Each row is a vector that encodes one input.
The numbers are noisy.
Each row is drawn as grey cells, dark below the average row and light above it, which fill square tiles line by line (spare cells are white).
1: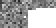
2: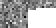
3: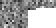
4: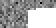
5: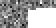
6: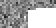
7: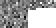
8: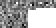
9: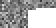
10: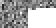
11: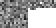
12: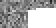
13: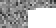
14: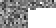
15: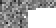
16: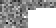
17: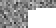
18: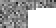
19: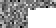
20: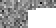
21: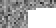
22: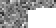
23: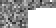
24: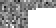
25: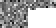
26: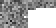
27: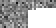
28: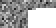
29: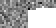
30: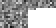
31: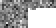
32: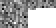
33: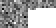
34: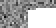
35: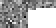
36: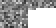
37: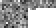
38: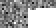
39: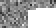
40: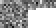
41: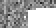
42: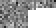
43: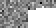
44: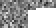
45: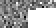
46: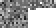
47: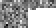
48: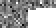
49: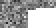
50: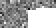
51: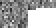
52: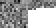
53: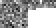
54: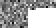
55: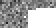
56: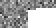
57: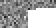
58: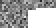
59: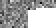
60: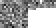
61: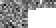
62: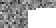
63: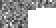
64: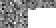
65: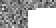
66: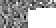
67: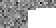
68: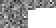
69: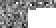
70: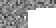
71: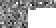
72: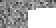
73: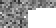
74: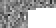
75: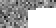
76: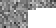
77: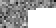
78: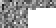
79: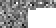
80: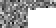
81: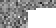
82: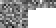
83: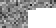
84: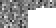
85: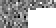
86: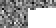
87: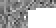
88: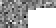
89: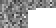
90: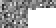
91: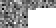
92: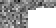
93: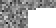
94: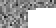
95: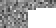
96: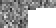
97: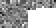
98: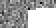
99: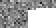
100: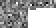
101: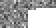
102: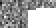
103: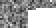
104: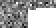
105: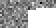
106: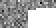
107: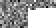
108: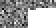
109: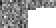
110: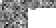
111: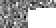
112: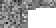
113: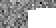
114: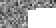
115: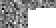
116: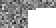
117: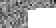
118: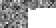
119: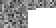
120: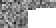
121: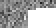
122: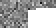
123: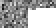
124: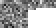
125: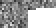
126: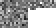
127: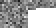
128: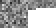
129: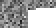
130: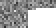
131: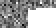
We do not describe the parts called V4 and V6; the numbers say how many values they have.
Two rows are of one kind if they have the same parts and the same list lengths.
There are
2 kinds of row.
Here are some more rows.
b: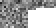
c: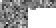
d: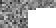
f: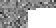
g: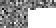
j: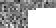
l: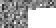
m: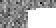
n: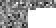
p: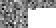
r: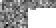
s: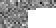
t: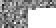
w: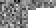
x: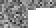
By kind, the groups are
b, d, f, j, m, s, w, x
c, g, l, n, p, r, t

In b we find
a point on a 5-point line, a true/false value and a value of V4.
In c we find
a true/false value and a value of V6.
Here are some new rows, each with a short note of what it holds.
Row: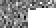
a true/false value and a value of V6
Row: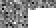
a true/false value and a value of V6
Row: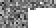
a true/false value and a value of V6
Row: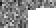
a point on a 5-point line, a true/false value and a value of V4
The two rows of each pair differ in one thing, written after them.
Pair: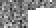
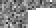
the value of V4
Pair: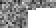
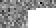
the true/false value
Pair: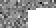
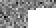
the value of V4
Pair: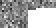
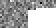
the true/false value
